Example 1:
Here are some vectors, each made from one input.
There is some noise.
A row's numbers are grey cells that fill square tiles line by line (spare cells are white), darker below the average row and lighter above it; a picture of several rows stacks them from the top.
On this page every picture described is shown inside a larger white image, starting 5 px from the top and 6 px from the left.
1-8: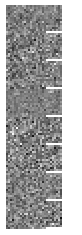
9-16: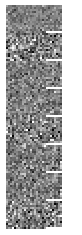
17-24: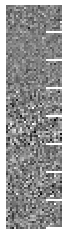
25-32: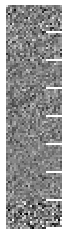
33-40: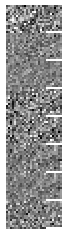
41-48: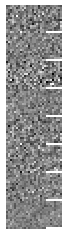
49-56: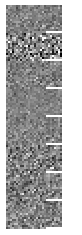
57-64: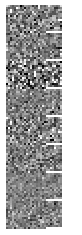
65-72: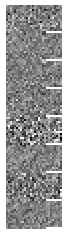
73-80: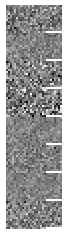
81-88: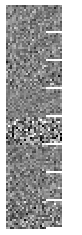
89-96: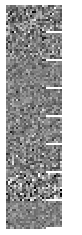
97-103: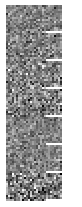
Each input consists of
a list of up to two points on an 11-point circle.
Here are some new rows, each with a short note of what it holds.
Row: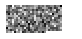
the empty list
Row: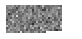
a list of one item
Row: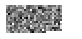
a list of two items
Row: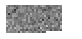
a list of one item
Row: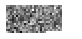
a list of two items
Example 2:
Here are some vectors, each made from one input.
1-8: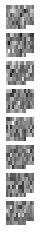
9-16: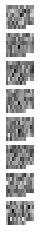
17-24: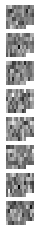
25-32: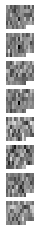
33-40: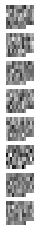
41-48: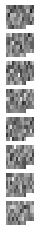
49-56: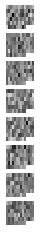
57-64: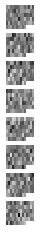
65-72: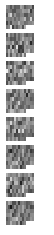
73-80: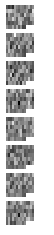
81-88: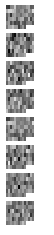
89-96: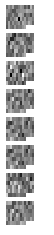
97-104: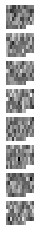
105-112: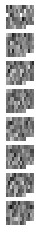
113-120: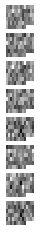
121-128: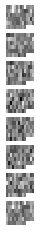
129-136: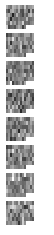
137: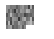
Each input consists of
either a point on an 18-point line, or three true/false values.
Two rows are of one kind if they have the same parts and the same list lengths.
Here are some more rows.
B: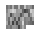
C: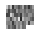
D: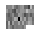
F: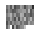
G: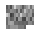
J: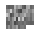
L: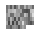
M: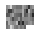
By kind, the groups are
B, G, J, L
C, D, F, M

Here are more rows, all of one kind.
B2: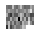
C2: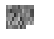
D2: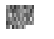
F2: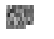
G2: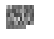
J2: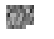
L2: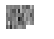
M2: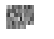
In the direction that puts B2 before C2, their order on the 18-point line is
J2, D2, B2, L2, C2, M2, G2, F2.
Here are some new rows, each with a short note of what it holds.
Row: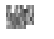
three true/false values
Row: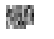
a point on an 18-point line
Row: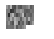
a point on an 18-point line
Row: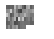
three true/false values
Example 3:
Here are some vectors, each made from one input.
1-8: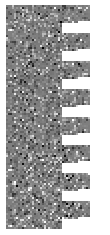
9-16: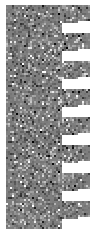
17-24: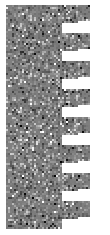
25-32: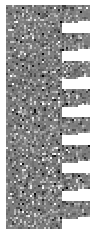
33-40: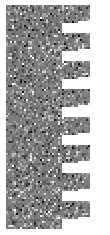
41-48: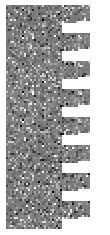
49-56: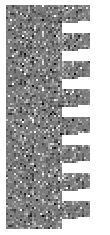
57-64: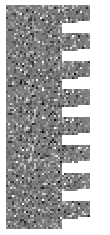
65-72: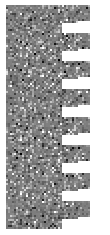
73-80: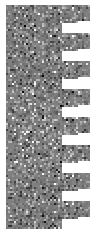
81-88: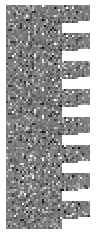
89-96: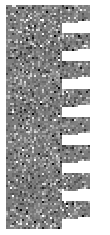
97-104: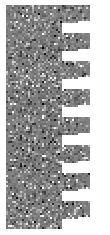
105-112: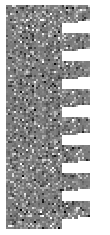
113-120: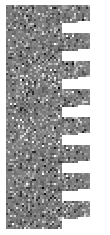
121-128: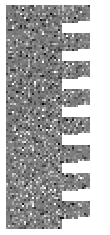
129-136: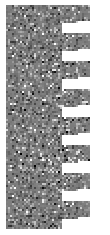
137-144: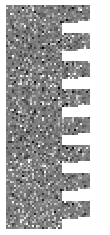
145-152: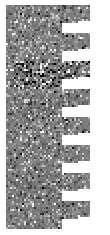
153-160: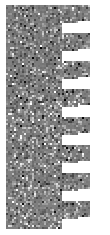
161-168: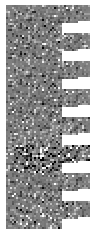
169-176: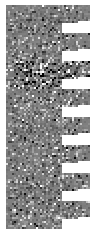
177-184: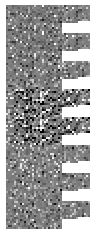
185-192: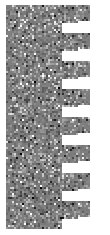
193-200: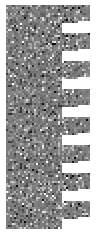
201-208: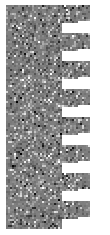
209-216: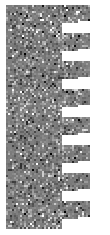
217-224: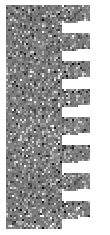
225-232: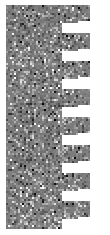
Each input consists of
a list of up to two points on a 15-point circle.
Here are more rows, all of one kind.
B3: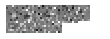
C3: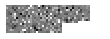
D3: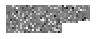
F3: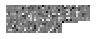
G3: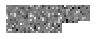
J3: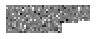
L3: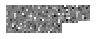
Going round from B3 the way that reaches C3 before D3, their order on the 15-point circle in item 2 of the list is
B3, J3, C3, D3, G3, L3, F3.
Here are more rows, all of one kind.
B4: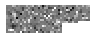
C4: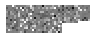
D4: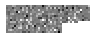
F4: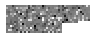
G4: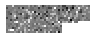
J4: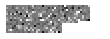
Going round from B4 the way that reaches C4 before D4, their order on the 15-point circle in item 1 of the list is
B4, G4, C4, D4, J4, F4.
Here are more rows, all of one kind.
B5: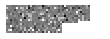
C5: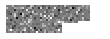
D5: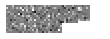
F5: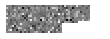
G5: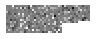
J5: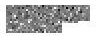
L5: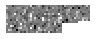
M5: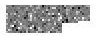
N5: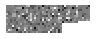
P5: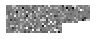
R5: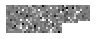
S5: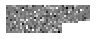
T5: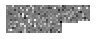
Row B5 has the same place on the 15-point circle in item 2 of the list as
C5, D5, G5 and T5.
